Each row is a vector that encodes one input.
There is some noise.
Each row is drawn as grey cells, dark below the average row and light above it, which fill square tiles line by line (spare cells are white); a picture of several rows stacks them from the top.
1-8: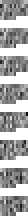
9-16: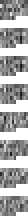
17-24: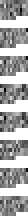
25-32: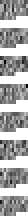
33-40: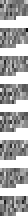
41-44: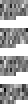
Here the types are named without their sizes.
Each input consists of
either a point on a circle, or a point on a line.
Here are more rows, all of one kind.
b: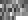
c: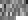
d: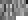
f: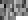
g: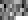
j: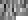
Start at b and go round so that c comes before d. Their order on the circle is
b, c, d, j, f, g.
